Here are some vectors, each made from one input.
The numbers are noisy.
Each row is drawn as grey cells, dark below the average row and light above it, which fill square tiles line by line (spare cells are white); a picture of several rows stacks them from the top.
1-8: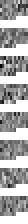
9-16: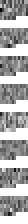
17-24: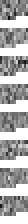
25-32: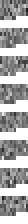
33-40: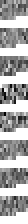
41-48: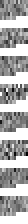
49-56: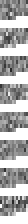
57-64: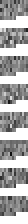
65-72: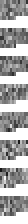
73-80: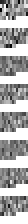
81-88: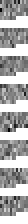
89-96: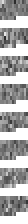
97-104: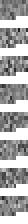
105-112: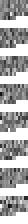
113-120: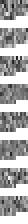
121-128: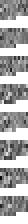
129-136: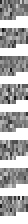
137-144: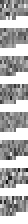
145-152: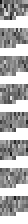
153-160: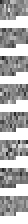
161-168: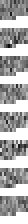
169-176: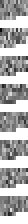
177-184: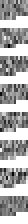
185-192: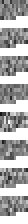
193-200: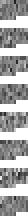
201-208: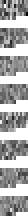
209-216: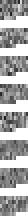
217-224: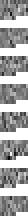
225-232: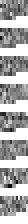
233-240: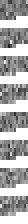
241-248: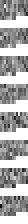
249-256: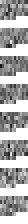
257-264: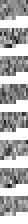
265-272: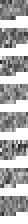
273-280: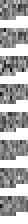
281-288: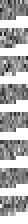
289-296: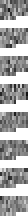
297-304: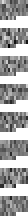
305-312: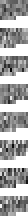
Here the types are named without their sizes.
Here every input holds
either a point on a circle and a label, or a point on a line, or a node of a tree.
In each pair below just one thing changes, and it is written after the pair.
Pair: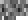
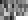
the place on the circle
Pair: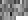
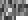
the label
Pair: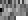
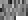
the label
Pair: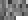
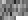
the place on the circle
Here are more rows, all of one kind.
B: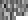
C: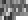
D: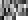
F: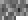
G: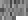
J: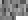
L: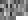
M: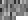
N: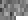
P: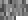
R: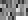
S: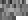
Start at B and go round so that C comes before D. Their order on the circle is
B, N, P, M, F, L, G, C, R, J, D, S.
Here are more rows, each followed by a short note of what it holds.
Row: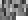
a point on a circle and a label
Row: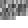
a point on a line
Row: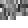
a point on a line
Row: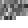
a point on a circle and a label
